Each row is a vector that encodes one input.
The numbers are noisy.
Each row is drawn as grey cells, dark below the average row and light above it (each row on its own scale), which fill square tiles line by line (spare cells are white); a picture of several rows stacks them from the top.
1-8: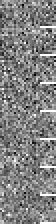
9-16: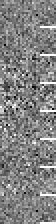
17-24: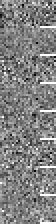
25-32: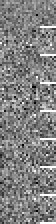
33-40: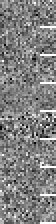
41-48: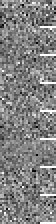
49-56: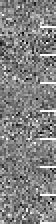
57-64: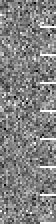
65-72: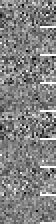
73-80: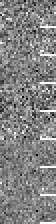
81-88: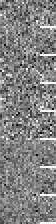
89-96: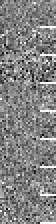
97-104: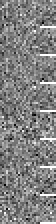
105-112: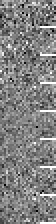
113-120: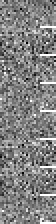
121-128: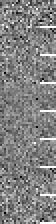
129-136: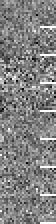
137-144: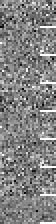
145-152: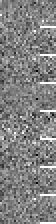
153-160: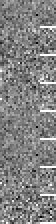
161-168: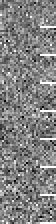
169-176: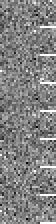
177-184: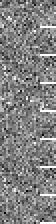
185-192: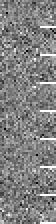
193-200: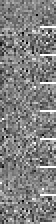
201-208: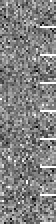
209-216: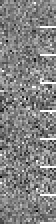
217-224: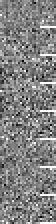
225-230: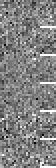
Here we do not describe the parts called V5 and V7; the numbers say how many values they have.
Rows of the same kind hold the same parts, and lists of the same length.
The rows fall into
5 kinds.
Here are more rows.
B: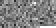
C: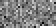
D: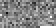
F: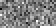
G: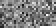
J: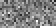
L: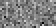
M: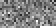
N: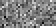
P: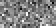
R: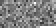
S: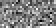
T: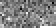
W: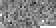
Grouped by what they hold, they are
B, C, G, L, R
D, P, T, W
F, J, M
N
S

